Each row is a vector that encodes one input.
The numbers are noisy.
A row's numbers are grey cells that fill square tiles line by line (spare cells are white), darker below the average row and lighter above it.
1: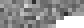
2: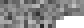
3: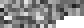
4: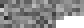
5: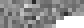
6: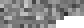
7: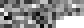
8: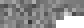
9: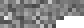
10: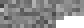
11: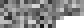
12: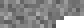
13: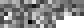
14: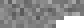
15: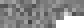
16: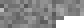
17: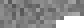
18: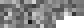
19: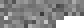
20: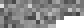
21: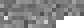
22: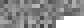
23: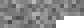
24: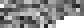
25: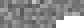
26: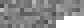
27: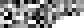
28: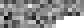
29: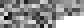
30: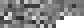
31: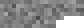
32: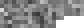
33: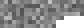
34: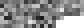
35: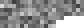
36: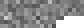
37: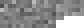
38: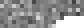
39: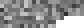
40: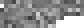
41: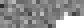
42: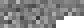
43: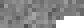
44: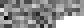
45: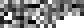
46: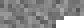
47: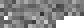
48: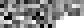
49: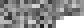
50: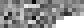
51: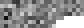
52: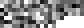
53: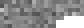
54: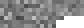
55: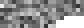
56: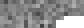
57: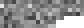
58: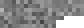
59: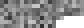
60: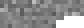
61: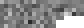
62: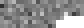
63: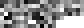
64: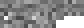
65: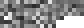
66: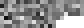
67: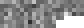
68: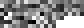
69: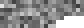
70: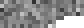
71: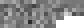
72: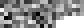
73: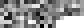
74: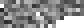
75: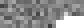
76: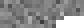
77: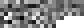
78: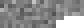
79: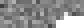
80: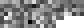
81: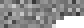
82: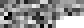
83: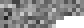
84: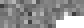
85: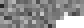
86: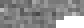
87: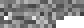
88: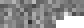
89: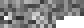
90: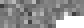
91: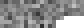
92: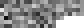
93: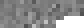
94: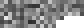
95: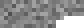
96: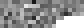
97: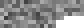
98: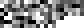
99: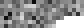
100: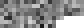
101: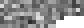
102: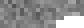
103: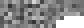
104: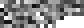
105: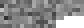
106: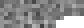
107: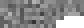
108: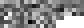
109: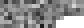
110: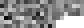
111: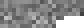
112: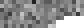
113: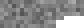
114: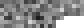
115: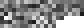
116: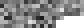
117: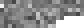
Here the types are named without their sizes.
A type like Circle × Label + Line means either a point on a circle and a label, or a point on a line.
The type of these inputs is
(Circle + Unit) × Line + Label.
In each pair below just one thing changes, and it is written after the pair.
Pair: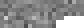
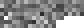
the place on the line
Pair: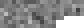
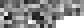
the place on the line
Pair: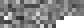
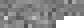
the place on the circle
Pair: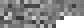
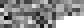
the place on the circle
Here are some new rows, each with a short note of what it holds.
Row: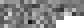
a point on a line
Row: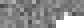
a point on a line
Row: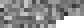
a label
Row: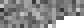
a label
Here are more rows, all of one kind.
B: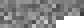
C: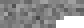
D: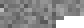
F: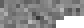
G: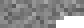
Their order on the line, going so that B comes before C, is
G, D, F, B, C.
